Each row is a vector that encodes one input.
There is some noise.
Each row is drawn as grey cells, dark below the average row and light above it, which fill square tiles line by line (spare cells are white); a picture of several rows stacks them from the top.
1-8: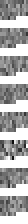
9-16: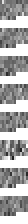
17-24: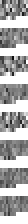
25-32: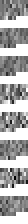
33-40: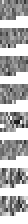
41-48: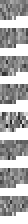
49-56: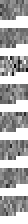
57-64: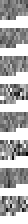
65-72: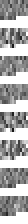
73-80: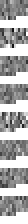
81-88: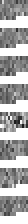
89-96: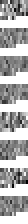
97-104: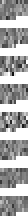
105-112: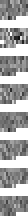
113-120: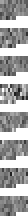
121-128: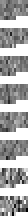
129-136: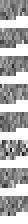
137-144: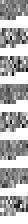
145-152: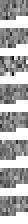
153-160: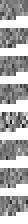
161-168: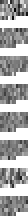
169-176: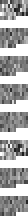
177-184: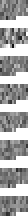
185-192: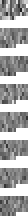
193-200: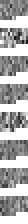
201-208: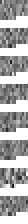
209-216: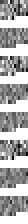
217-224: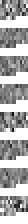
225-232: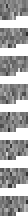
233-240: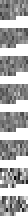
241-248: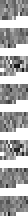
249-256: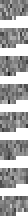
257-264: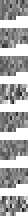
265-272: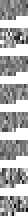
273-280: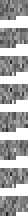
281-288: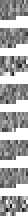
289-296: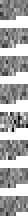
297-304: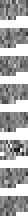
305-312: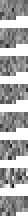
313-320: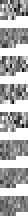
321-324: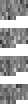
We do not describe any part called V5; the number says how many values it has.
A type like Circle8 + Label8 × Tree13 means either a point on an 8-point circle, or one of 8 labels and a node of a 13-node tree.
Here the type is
Line6 + Line7 + List3(V5) × Tree10.
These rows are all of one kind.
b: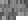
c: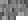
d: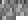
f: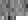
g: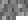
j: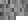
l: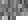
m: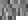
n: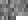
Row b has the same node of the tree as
c, g and l.
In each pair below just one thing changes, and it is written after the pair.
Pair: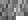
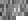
the value of V5 in item 1 of the list
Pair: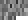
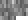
the node of the tree
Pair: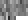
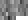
the value of V5 in item 1 of the list
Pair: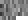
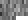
the value of V5 in item 1 of the list
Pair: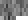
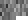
the node of the tree
